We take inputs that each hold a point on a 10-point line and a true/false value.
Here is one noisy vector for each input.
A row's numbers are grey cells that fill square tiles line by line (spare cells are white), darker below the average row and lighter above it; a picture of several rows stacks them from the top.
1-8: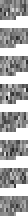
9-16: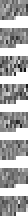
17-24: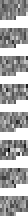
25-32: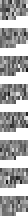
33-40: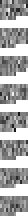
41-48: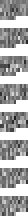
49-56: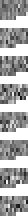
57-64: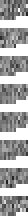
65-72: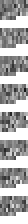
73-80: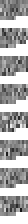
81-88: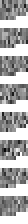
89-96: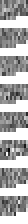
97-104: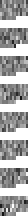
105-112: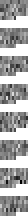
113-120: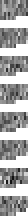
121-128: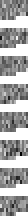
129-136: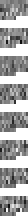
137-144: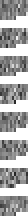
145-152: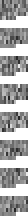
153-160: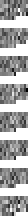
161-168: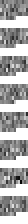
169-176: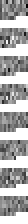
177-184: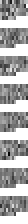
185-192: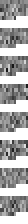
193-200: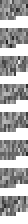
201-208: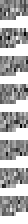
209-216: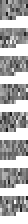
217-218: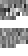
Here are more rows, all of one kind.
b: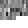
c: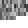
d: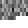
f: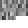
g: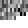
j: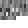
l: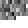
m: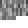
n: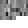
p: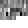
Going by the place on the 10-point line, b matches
c, g and p.
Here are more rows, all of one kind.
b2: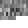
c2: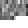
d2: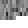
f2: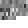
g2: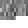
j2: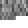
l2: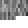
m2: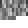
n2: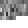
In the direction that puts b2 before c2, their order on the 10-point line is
d2, n2, b2, g2, c2, j2, l2, f2, m2.
